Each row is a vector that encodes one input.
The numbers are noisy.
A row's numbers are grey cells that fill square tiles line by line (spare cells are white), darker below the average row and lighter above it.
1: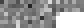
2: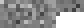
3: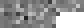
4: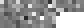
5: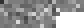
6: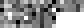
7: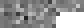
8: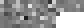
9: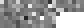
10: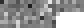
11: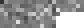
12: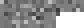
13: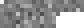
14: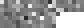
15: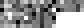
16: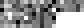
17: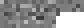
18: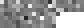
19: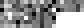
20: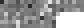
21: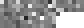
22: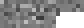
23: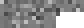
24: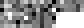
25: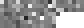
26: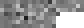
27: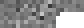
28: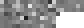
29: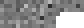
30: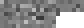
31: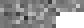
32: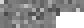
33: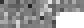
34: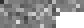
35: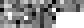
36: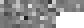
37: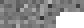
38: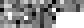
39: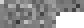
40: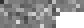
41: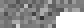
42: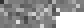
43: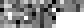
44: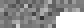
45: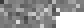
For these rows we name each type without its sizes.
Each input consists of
a list of points on a line.
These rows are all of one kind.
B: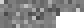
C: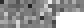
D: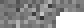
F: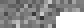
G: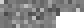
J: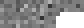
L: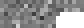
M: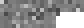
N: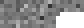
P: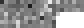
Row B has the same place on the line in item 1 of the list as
G and M.
